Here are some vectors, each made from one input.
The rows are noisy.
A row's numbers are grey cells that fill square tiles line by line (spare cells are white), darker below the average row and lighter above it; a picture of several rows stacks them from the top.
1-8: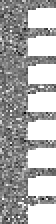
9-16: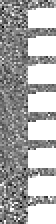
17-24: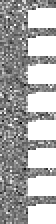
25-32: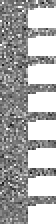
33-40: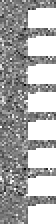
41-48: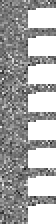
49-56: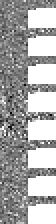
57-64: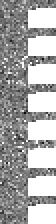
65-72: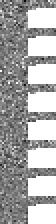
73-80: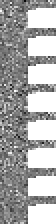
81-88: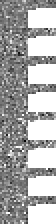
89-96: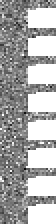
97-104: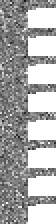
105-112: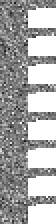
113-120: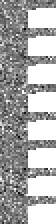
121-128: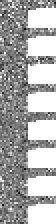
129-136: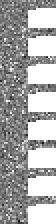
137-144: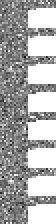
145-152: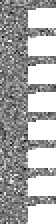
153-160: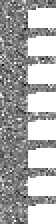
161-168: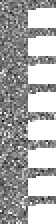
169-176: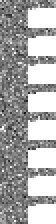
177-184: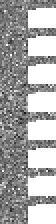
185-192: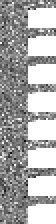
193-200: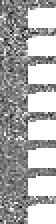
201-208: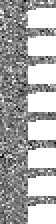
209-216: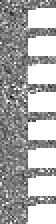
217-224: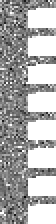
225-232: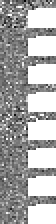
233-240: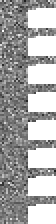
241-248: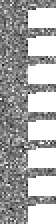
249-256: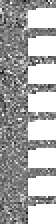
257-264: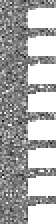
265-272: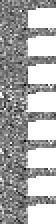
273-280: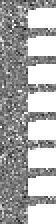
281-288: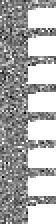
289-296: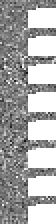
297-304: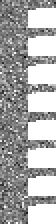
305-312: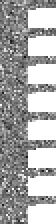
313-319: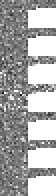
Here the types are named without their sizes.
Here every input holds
either two labels, or three true/false values.
